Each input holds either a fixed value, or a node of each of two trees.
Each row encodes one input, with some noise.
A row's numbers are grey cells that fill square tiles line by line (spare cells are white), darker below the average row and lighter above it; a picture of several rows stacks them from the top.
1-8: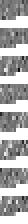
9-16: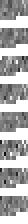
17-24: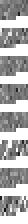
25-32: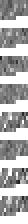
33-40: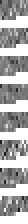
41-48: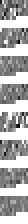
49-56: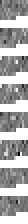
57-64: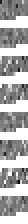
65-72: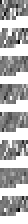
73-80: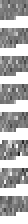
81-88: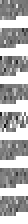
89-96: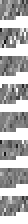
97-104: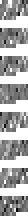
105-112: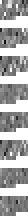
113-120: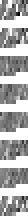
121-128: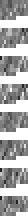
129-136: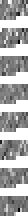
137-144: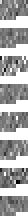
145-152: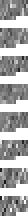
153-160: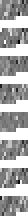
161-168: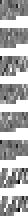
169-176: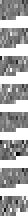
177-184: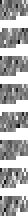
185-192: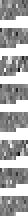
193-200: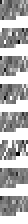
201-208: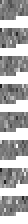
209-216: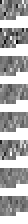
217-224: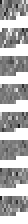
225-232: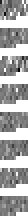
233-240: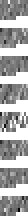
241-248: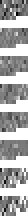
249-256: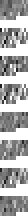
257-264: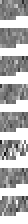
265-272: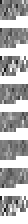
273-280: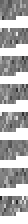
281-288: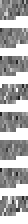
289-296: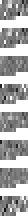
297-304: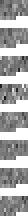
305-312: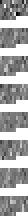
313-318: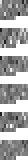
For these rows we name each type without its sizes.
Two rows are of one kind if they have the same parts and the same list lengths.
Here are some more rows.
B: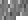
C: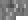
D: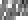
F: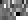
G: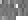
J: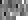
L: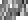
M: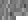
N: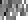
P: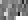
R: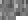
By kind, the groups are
B, C, D, G, J, L, M, N, P, R
F

